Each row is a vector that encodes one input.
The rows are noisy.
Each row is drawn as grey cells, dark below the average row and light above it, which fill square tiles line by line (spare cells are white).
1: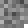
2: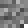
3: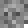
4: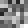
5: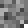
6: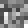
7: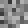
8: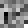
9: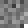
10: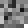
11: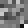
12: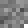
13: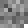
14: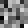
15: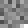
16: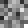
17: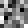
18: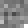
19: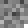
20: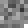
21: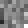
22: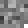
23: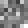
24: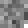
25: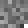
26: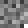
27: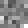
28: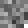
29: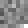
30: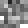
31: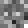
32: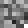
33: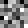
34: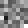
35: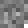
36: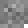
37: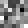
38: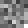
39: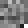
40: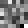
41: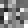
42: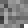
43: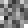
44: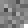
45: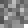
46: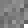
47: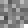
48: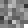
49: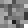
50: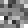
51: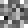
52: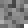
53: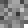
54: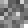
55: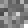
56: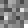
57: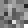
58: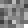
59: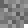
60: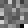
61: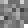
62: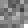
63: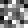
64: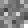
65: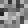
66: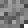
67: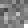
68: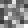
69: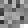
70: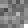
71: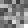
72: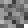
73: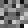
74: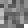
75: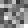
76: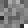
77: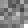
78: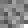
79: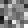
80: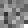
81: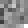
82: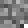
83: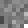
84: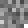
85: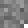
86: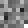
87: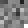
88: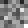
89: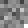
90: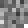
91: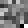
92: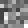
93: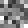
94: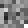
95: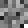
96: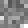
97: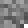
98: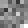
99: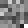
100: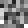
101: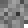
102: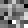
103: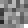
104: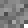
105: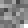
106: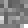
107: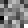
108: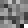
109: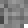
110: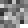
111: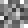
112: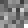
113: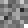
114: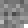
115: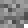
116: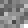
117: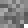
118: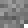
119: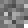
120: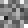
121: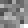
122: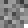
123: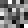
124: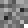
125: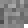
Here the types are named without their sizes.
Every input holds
a point on a line and a true/false value.
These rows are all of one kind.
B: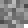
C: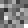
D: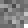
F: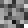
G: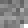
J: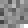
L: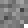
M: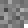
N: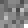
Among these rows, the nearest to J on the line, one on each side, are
B and G.
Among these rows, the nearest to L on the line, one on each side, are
D and F.
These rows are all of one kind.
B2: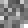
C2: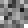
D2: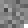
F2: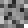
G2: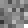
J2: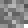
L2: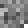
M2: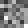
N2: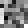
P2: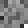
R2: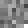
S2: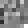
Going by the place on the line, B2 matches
D2 and R2.
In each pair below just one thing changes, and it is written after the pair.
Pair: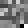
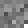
the place on the line
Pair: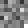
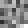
the true/false value
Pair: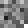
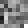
the place on the line
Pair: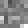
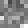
the place on the line
